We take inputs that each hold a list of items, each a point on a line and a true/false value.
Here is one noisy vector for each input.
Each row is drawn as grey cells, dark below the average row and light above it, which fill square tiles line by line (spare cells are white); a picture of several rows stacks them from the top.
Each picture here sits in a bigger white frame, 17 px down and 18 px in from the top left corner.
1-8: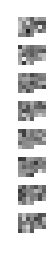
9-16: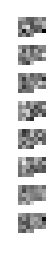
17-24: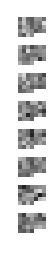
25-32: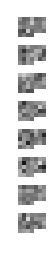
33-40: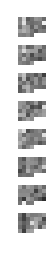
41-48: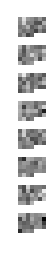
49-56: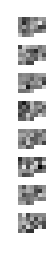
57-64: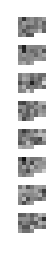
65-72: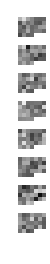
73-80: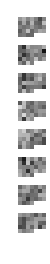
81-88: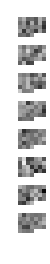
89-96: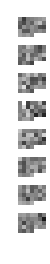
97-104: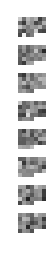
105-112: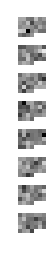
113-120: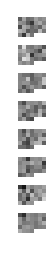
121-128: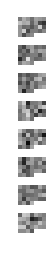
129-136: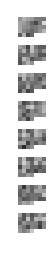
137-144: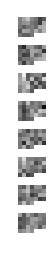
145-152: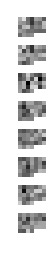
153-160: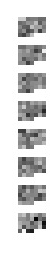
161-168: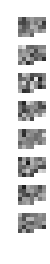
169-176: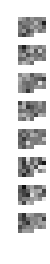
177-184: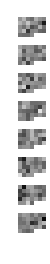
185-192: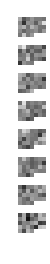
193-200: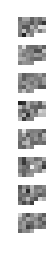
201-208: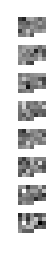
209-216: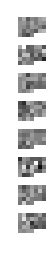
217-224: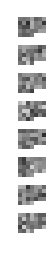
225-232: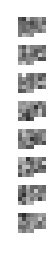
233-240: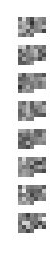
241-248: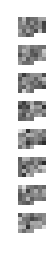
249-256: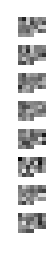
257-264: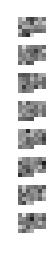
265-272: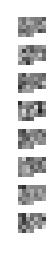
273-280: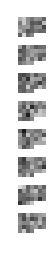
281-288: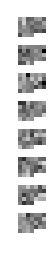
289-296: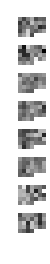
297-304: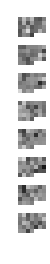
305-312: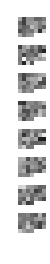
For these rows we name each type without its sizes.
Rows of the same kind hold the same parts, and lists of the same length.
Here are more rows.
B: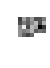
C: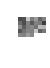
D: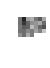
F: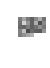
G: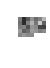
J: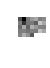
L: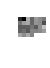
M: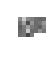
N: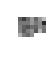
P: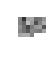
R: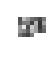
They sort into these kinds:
B, R
C, D, M
F, G, J, L, N, P

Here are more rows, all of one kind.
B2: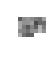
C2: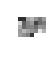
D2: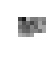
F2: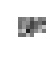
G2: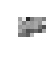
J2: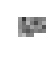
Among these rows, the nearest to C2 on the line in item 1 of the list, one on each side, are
B2 and D2.
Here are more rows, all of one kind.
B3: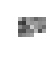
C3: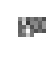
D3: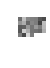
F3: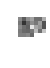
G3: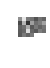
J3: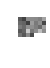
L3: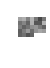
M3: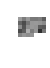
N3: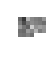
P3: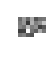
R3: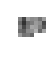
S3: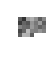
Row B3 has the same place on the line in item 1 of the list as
F3, M3 and R3.
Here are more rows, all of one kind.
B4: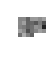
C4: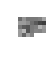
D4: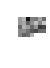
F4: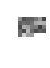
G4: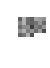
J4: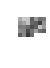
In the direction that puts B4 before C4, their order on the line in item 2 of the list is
B4, C4, J4, G4, D4, F4.
